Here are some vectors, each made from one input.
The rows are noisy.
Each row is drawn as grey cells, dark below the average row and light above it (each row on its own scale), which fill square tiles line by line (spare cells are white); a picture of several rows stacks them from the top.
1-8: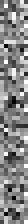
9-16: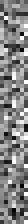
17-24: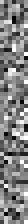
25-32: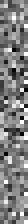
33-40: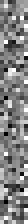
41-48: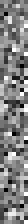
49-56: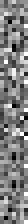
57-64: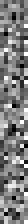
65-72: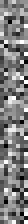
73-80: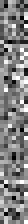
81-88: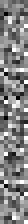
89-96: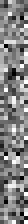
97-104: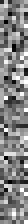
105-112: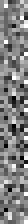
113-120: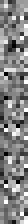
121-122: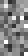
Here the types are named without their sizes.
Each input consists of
five true/false values.
